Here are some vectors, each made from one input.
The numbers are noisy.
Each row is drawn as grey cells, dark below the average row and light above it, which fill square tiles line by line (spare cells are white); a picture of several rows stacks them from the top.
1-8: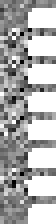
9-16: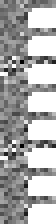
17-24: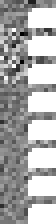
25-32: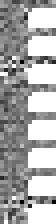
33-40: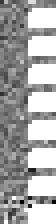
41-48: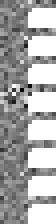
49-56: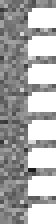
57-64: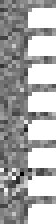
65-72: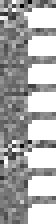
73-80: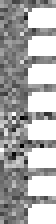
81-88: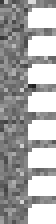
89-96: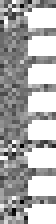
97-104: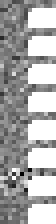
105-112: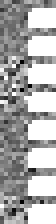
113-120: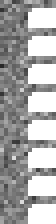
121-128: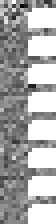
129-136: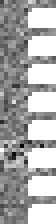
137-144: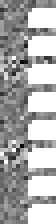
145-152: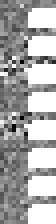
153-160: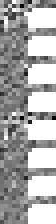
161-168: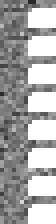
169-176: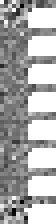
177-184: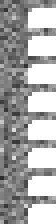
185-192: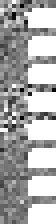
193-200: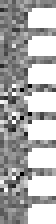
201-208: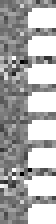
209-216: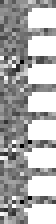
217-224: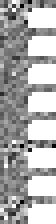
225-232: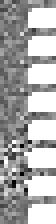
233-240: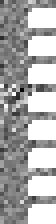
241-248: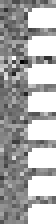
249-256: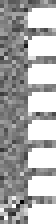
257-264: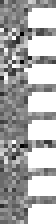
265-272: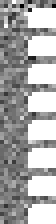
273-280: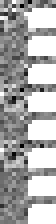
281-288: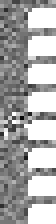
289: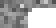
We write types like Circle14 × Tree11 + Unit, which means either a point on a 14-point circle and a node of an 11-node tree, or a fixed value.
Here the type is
Line4 × (Tree16 + Unit) + Tree10.
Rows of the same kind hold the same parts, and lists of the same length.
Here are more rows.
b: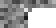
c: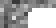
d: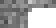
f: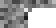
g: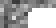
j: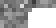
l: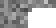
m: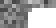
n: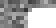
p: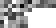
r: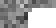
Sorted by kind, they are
b, c, f, g
d, j, l, m, n, r
p

